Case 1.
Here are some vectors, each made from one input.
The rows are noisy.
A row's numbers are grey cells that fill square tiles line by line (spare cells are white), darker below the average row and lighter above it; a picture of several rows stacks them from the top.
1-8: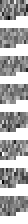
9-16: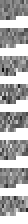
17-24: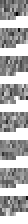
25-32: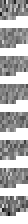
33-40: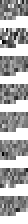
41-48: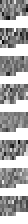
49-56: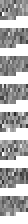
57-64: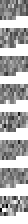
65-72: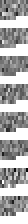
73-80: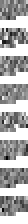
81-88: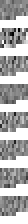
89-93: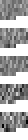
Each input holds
either a point on a 6-point line, or a point on a 7-point line.
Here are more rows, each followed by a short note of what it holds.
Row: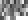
a point on a 6-point line
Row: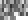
a point on a 6-point line
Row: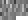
a point on a 7-point line
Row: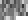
a point on a 6-point line
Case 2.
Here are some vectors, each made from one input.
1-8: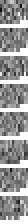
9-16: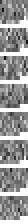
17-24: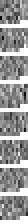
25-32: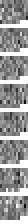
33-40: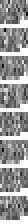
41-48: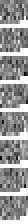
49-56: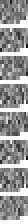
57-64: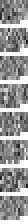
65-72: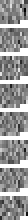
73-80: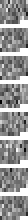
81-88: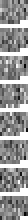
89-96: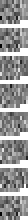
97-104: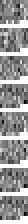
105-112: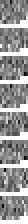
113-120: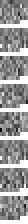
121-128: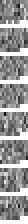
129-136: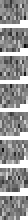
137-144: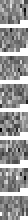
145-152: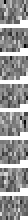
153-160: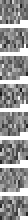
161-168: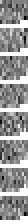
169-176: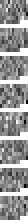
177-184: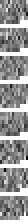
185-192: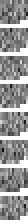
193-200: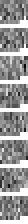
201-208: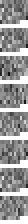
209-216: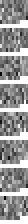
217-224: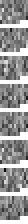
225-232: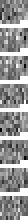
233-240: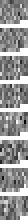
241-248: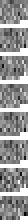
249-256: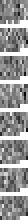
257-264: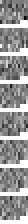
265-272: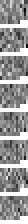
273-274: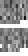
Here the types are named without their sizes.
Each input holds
either a point on a line, or four true/false values.
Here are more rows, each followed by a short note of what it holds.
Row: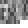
a point on a line
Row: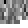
a point on a line
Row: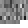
four true/false values
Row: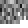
four true/false values
